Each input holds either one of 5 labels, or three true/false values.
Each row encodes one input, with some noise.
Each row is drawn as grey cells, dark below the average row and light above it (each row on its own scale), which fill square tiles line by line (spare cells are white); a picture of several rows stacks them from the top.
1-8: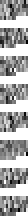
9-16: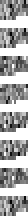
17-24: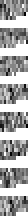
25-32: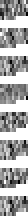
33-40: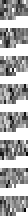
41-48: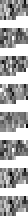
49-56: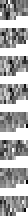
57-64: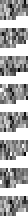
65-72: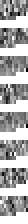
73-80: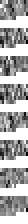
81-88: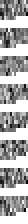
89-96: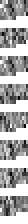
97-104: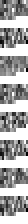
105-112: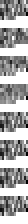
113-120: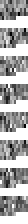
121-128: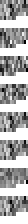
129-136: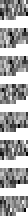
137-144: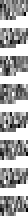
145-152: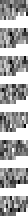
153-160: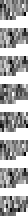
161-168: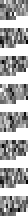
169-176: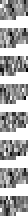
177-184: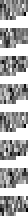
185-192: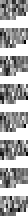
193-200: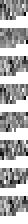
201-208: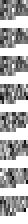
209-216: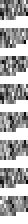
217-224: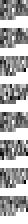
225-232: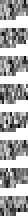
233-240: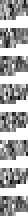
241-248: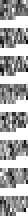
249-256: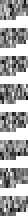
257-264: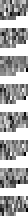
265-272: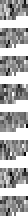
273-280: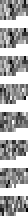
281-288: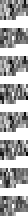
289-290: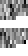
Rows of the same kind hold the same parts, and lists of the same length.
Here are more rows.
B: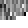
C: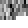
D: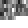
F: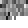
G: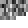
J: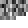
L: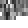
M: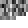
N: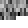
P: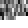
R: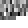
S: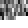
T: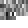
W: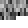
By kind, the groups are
B, F, G, J, L, M, T
C, D, N, P, R, S, W

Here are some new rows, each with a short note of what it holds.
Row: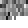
one of 5 labels
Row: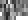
one of 5 labels
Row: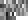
one of 5 labels
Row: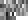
one of 5 labels
